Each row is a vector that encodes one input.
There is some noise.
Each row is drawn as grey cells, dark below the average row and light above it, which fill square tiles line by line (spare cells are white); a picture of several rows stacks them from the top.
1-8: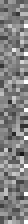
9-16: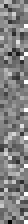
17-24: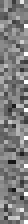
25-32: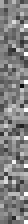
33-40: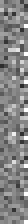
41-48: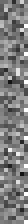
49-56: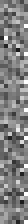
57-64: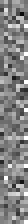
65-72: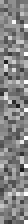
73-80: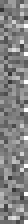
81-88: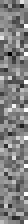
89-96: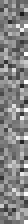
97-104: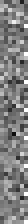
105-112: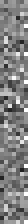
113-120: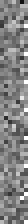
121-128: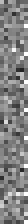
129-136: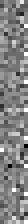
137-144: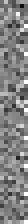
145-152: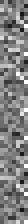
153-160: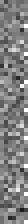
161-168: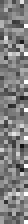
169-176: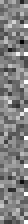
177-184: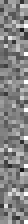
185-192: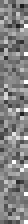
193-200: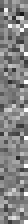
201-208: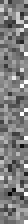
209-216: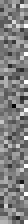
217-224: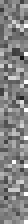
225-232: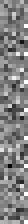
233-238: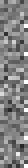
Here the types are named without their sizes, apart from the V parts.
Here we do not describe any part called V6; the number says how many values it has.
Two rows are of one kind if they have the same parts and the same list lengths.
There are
2 kinds of row.
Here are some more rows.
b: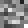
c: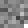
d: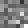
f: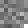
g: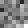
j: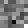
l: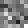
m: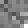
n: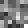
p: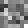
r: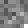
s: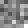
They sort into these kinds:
b, c, d, f, g, m, r, s
j, l, n, p

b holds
a point on each of two lines.
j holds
a point on a line and a value of V6.
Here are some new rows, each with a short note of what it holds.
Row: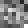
a point on each of two lines
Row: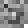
a point on a line and a value of V6
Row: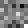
a point on a line and a value of V6
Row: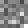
a point on each of two lines
